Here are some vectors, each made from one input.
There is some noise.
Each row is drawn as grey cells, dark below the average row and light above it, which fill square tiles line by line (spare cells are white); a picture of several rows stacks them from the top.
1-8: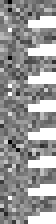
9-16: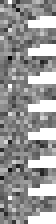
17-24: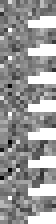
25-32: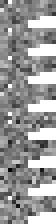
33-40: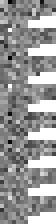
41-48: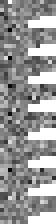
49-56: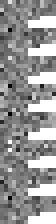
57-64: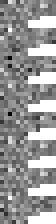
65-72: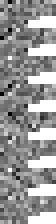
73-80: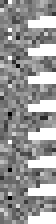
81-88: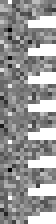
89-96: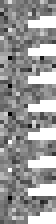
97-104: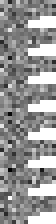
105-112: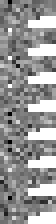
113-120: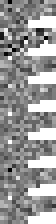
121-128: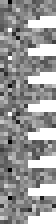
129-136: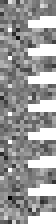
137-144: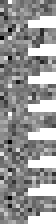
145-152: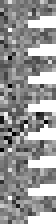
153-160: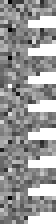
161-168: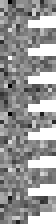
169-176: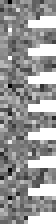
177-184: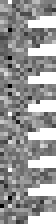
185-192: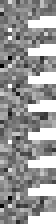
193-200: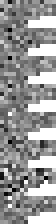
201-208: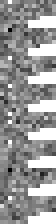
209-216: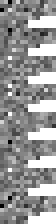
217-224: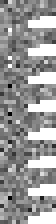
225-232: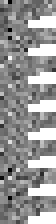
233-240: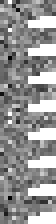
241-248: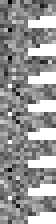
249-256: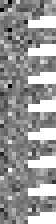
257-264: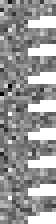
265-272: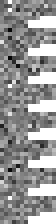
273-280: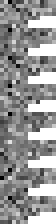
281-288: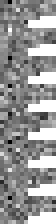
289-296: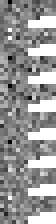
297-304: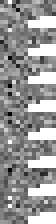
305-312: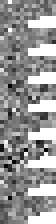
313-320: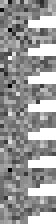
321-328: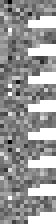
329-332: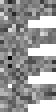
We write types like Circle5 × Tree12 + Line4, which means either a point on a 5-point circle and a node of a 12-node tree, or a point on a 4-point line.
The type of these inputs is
List2(Line11).
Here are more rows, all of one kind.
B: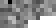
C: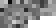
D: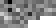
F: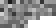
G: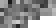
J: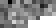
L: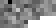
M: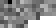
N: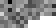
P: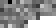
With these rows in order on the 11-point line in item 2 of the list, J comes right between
D and F.
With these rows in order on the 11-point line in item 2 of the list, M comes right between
G and N.
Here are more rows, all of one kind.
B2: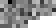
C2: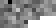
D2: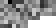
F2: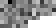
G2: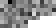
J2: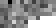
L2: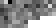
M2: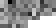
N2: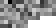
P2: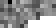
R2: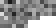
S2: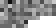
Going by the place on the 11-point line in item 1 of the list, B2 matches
F2, G2 and M2.
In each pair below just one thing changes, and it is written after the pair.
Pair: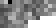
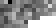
the place on the 11-point line in item 2 of the list
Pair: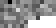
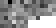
the place on the 11-point line in item 1 of the list
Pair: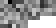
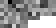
the place on the 11-point line in item 2 of the list
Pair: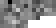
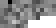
the place on the 11-point line in item 2 of the list
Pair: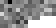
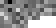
the place on the 11-point line in item 2 of the list
